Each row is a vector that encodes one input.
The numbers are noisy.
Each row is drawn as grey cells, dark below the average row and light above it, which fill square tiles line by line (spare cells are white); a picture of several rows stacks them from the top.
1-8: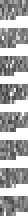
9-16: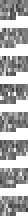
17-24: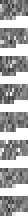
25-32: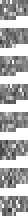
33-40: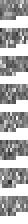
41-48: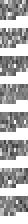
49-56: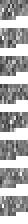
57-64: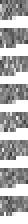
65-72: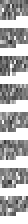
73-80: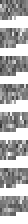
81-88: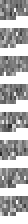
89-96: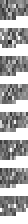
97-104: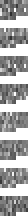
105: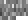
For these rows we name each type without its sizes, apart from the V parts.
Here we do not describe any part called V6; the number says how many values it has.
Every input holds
a value of V6, together with either a label, or three true/false values.
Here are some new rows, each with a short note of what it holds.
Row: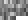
three true/false values and a value of V6
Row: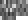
three true/false values and a value of V6
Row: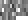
three true/false values and a value of V6
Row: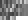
a label and a value of V6
